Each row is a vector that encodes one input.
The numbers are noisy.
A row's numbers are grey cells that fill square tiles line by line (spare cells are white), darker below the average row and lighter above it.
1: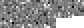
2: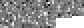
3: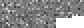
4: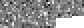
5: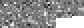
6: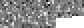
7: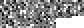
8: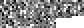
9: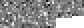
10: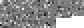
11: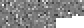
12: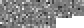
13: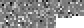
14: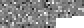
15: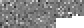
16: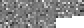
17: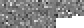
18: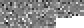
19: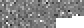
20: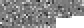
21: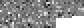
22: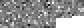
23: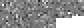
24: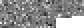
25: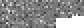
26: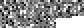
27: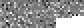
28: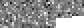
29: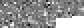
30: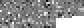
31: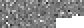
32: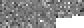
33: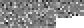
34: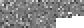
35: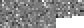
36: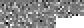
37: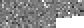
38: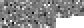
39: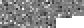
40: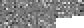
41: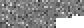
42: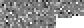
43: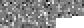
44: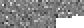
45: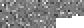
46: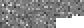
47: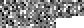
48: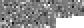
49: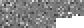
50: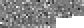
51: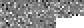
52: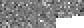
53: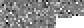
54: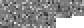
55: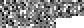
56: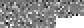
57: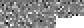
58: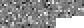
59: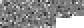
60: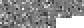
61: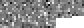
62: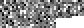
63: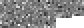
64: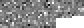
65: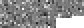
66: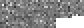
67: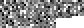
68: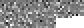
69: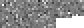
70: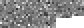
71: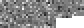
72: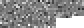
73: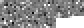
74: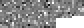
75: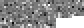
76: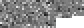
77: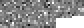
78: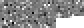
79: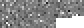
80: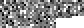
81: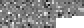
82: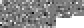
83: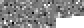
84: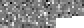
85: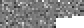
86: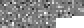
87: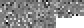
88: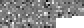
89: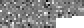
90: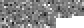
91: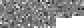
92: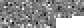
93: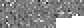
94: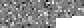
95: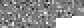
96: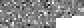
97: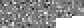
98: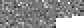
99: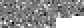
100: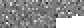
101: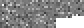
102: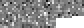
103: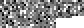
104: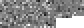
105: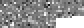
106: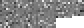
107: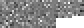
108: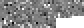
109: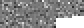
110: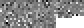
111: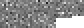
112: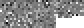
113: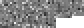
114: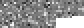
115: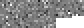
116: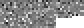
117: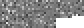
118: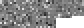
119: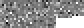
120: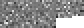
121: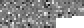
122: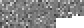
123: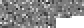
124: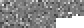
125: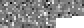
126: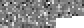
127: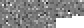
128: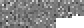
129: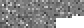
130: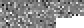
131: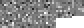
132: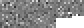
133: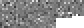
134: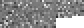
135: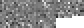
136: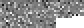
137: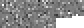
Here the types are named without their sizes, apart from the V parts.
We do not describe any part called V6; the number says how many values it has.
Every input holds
a list of items, each a true/false value and a value of V6.
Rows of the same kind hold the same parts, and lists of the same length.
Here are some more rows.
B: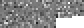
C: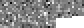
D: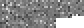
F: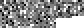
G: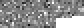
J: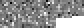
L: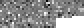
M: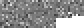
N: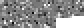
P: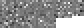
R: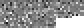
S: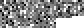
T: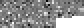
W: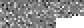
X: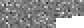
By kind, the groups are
B, D, M, N, P, X
C, G, J, L, R, T, W
F, S

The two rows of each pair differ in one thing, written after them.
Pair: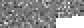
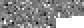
the true/false value in item 1 of the list
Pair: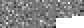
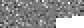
the value of V6 in item 2 of the list
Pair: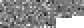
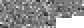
the value of V6 in item 2 of the list
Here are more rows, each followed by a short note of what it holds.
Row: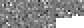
a list of two items
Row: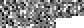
the empty list
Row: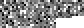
the empty list
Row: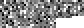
the empty list
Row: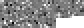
a list of two items
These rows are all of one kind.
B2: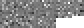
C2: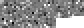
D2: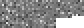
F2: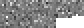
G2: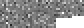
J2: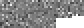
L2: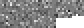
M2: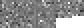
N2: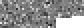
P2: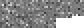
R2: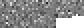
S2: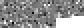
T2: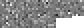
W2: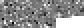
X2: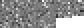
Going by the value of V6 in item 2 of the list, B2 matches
M2, N2, P2 and S2.
